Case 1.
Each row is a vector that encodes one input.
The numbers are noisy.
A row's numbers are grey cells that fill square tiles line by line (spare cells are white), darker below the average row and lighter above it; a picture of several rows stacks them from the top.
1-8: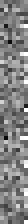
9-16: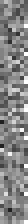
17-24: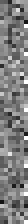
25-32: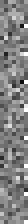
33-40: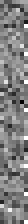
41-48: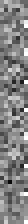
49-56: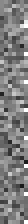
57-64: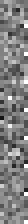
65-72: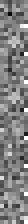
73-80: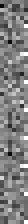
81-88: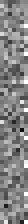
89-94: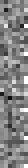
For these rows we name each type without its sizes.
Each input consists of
a point on a line and four true/false values.
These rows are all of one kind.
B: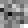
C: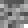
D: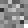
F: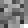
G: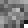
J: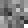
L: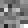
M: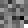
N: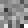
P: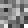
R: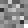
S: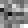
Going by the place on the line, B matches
D, F, L and R.
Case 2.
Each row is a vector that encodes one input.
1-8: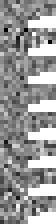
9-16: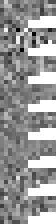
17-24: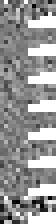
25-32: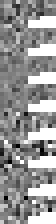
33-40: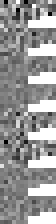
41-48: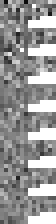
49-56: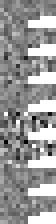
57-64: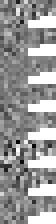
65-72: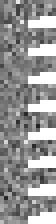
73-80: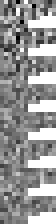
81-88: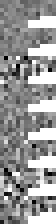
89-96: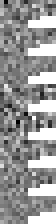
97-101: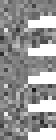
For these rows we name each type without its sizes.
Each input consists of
a point on a circle and a label.
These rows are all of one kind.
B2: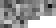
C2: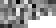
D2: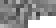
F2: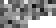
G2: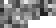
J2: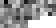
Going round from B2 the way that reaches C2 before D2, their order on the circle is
B2, G2, C2, F2, J2, D2.
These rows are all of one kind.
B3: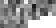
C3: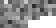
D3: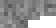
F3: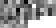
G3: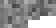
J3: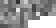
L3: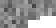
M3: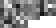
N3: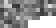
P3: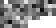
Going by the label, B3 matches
D3, G3, L3 and N3.
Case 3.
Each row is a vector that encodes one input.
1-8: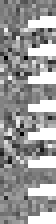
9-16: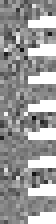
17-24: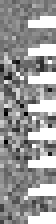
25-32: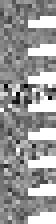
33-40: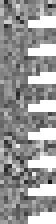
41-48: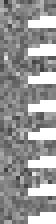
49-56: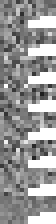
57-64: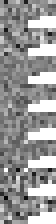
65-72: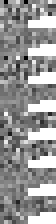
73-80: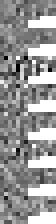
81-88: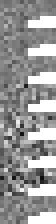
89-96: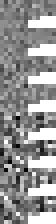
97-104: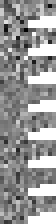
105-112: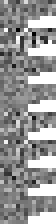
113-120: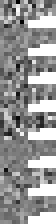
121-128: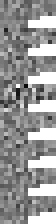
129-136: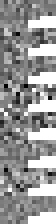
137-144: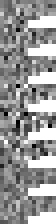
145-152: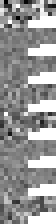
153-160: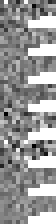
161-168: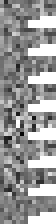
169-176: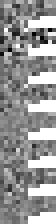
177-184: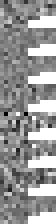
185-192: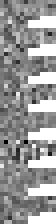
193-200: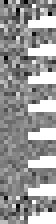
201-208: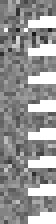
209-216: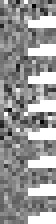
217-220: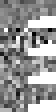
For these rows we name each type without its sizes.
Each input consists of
a list of points on a circle.
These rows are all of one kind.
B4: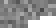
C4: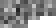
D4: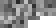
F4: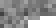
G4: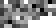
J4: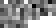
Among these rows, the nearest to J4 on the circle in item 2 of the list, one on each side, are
C4 and F4.
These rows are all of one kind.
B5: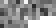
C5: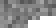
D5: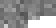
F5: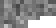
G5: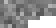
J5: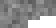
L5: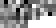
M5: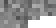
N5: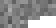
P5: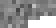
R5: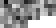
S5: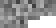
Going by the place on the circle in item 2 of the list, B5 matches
C5, D5 and M5.
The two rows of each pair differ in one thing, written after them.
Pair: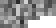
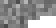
the place on the circle in item 2 of the list
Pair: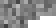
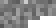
the place on the circle in item 2 of the list
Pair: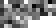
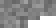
the place on the circle in item 1 of the list
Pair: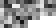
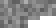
the place on the circle in item 1 of the list
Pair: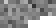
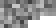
the place on the circle in item 2 of the list
